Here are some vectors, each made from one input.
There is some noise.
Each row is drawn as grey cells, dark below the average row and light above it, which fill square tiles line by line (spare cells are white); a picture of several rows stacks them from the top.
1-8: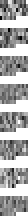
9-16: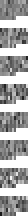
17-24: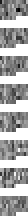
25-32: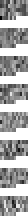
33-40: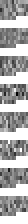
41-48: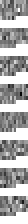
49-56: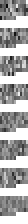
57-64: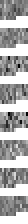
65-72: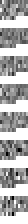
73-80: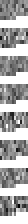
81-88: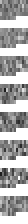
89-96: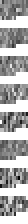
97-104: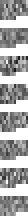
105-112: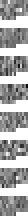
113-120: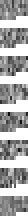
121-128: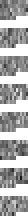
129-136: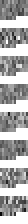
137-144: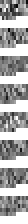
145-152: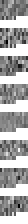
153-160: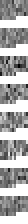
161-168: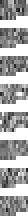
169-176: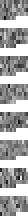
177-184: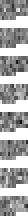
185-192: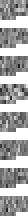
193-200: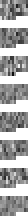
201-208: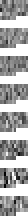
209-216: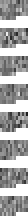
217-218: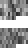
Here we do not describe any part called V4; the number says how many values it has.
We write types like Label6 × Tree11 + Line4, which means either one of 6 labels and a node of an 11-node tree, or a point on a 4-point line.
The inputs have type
Bool × Circle9 + (Circle6 + V4) × Line7.
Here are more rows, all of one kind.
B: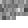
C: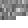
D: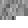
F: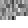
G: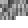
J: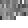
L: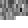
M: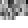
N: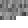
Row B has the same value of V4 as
J, L and M.
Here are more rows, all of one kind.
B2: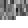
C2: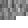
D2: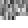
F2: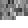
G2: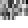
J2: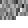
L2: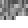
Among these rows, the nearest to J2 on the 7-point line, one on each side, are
B2 and F2.
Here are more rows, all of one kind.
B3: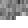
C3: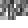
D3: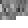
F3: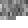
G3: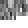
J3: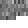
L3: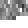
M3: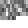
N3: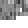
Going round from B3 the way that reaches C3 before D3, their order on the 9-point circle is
B3, J3, M3, F3, L3, N3, C3, G3, D3.
